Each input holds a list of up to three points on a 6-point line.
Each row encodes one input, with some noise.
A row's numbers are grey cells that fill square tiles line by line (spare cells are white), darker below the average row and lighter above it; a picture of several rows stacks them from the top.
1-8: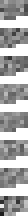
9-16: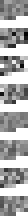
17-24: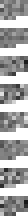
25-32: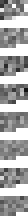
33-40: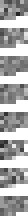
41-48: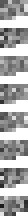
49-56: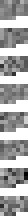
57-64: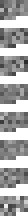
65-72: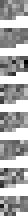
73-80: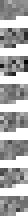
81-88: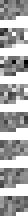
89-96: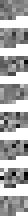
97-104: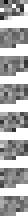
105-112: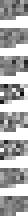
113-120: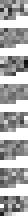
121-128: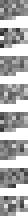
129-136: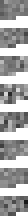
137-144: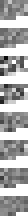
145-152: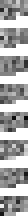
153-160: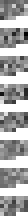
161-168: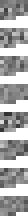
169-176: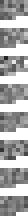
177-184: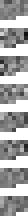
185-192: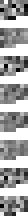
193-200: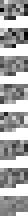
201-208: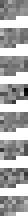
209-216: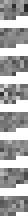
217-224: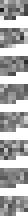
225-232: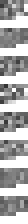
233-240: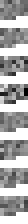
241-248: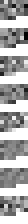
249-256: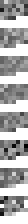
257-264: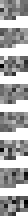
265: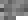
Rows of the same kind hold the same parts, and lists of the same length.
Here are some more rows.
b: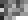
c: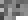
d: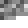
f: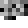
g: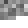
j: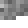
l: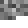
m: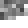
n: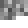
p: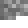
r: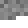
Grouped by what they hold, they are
b, p
c, d, f, g, j, m, r
l
n

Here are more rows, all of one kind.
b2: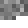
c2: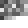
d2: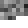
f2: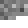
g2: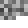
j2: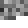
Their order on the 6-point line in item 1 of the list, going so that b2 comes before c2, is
g2, f2, b2, c2, j2, d2.
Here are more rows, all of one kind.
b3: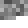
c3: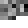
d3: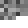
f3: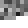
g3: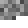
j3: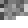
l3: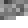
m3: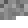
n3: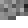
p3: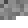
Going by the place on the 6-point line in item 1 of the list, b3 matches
f3 and l3.
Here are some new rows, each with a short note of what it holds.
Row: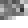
a list of one item
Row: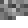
the empty list
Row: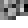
a list of three items
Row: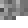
a list of two items
